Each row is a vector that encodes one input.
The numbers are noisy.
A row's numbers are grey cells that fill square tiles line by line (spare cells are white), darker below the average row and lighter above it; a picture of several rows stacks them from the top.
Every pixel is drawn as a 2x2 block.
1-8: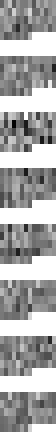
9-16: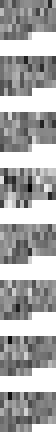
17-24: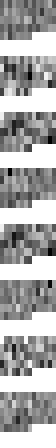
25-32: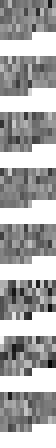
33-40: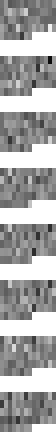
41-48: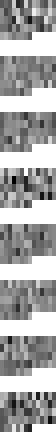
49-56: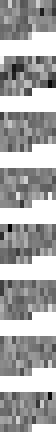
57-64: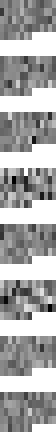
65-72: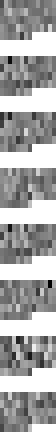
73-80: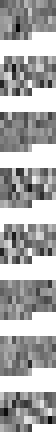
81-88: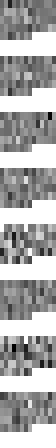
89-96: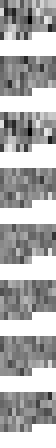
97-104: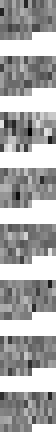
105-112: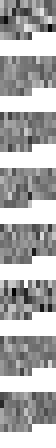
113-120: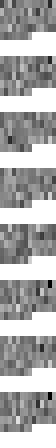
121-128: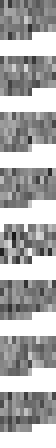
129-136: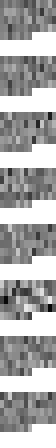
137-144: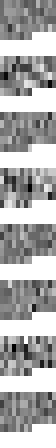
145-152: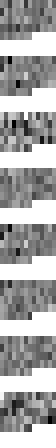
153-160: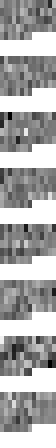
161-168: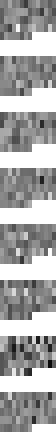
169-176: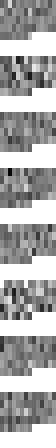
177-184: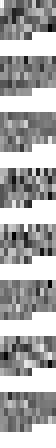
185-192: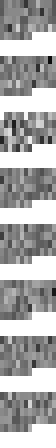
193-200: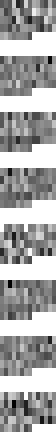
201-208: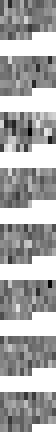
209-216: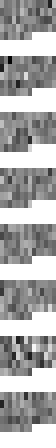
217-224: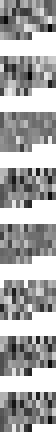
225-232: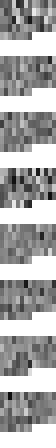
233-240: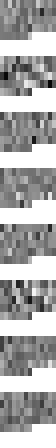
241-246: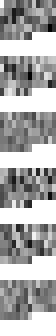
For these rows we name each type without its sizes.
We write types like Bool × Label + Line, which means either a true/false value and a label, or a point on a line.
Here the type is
Circle × Tree + Label.
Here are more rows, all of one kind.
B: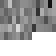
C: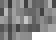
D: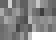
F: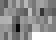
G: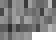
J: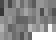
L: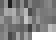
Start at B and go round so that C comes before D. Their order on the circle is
B, G, C, L, J, F, D.
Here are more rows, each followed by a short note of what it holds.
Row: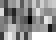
a label
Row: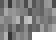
a point on a circle and a node of a tree
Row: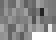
a point on a circle and a node of a tree
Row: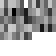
a label
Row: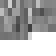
a point on a circle and a node of a tree
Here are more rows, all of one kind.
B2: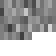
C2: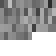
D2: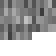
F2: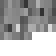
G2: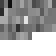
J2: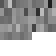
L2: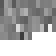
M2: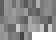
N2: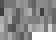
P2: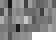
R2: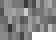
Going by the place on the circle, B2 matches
F2, L2, M2 and N2.
